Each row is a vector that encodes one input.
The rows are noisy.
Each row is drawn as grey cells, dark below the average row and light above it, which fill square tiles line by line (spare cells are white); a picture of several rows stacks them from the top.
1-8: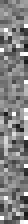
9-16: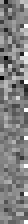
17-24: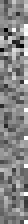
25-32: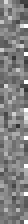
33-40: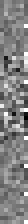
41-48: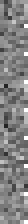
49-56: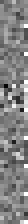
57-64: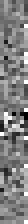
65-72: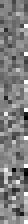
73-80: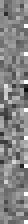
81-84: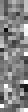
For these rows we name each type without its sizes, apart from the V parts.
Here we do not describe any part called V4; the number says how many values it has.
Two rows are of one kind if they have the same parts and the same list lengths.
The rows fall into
2 kinds.
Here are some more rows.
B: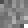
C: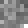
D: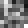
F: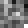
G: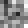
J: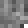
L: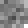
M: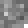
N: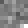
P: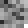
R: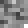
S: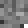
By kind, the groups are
B, C, D, F, J, M, N, P, R, S
G, L

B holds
a point on a line and three true/false values.
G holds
three true/false values and a value of V4.
